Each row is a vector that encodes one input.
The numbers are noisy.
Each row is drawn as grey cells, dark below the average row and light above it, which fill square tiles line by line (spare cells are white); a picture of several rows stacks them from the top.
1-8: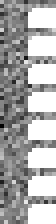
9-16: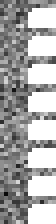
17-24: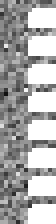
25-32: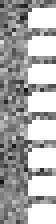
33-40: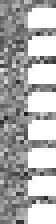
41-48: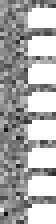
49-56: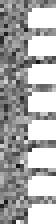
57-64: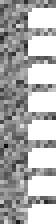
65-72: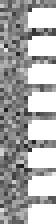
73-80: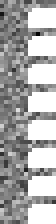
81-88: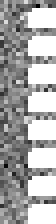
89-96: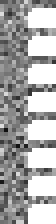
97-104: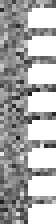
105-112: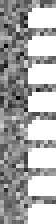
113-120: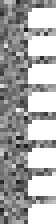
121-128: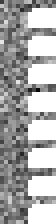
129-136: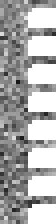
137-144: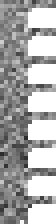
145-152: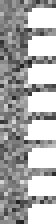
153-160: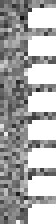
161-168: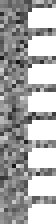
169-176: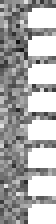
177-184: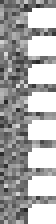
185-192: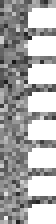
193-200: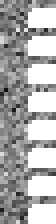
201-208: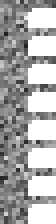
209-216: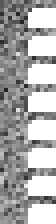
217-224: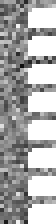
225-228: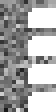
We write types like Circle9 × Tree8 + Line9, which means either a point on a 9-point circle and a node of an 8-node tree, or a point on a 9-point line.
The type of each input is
Bool × Circle20.
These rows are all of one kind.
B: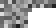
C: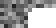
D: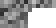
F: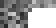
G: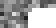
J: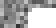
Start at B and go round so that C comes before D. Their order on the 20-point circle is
B, J, G, F, C, D.
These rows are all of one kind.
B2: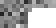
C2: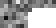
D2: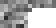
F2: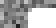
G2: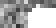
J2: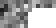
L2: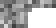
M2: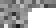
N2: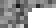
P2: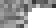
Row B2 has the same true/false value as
J2 and N2.
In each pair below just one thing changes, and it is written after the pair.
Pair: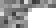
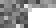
the true/false value
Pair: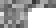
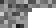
the place on the 20-point circle
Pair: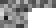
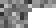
the true/false value
